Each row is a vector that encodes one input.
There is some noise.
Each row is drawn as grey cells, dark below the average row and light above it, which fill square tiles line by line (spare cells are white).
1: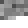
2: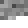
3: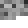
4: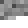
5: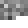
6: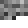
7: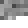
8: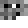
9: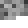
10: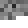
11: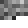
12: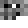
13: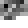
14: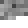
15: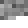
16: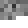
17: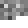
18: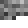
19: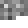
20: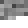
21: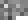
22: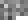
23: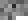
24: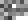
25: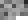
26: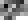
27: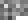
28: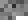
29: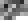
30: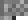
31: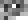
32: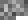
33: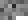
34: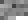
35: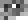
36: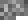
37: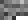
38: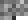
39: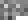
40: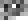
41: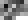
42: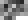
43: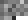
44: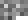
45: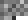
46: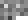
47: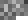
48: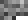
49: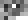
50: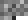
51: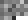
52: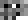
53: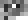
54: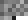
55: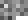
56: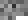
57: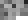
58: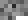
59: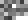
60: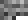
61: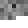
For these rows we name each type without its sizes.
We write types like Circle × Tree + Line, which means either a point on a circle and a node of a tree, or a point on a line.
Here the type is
Bool × Label.
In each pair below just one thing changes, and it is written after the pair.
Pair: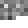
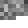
the label
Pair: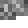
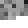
the label
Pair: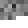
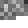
the label
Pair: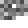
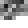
the label
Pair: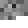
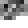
the true/false value
